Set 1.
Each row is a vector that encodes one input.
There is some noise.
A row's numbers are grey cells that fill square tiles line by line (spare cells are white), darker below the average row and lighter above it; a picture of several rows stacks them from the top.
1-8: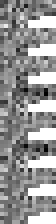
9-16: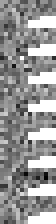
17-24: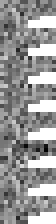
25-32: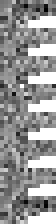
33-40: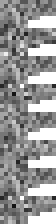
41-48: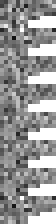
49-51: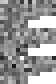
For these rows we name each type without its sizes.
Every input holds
a point on a circle.
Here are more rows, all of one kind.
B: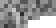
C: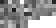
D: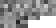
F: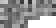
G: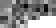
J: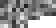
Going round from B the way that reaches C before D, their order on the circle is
B, G, J, C, D, F.
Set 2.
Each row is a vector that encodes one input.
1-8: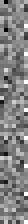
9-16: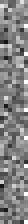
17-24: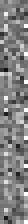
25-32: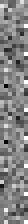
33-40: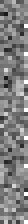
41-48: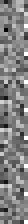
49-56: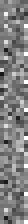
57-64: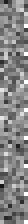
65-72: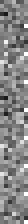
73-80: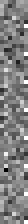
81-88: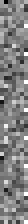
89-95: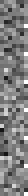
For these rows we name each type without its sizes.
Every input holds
a point on a circle.
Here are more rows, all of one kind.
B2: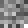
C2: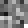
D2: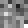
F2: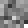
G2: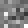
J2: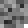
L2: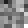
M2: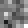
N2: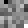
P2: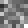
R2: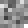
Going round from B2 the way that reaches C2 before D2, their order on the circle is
B2, G2, M2, J2, C2, N2, L2, R2, F2, P2, D2.
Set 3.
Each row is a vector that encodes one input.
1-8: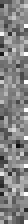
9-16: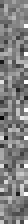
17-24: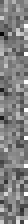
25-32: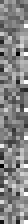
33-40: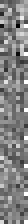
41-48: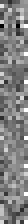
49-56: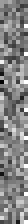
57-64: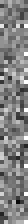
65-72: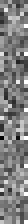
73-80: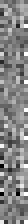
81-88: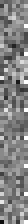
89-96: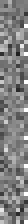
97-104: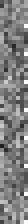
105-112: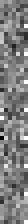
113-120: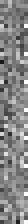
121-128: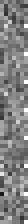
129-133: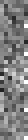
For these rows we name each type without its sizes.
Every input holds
a point on each of two lines.
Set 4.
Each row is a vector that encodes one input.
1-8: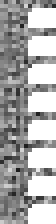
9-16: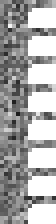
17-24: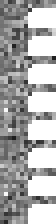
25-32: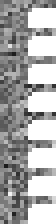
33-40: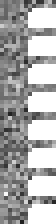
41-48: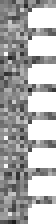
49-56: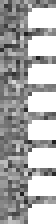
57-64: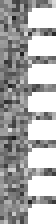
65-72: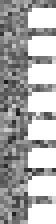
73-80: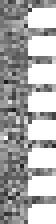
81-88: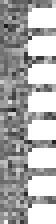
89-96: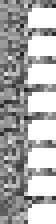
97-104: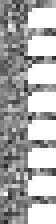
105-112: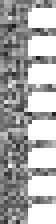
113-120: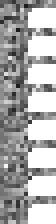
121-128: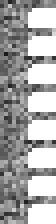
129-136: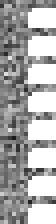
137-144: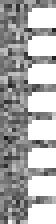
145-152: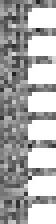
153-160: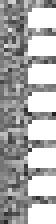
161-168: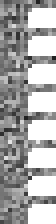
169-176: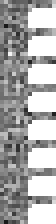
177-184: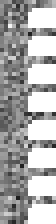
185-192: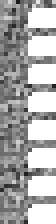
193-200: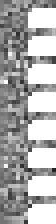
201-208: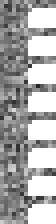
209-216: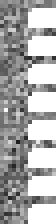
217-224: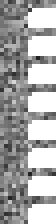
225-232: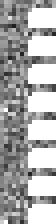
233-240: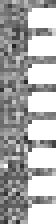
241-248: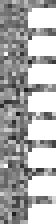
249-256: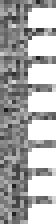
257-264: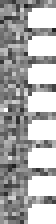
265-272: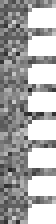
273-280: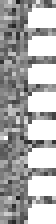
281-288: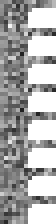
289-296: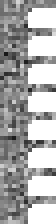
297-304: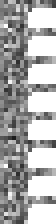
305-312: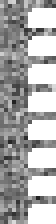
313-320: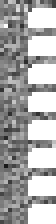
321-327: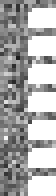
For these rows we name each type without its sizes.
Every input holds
a point on each of two lines.
